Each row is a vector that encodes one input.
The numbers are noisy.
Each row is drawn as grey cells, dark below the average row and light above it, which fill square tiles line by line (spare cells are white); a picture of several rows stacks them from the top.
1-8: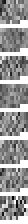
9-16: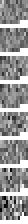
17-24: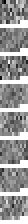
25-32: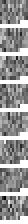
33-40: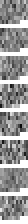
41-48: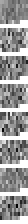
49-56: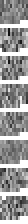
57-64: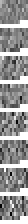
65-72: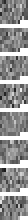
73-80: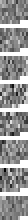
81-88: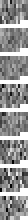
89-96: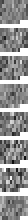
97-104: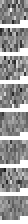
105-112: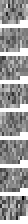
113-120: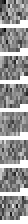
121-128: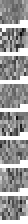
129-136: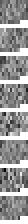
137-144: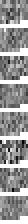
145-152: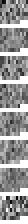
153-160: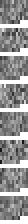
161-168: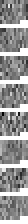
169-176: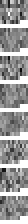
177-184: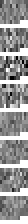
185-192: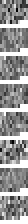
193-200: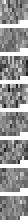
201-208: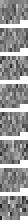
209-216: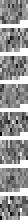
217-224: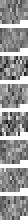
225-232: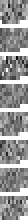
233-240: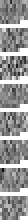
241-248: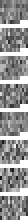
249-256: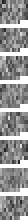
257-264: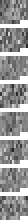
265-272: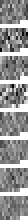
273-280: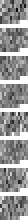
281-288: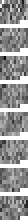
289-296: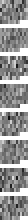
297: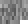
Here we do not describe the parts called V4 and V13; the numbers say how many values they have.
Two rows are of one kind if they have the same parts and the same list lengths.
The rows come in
2 kinds.
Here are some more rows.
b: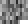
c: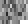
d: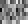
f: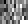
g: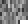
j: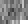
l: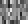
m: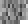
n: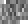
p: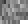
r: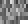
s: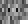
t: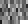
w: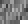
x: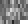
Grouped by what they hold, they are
b, c, f, g, j, l, m, n, p, r, w, x
d, s, t

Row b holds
a point on an 8-point line, a true/false value and a value of V13.
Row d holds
a true/false value and a value of V4.
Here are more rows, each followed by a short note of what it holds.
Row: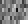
a true/false value and a value of V4
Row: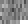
a point on an 8-point line, a true/false value and a value of V13
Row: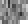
a point on an 8-point line, a true/false value and a value of V13
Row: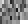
a true/false value and a value of V4
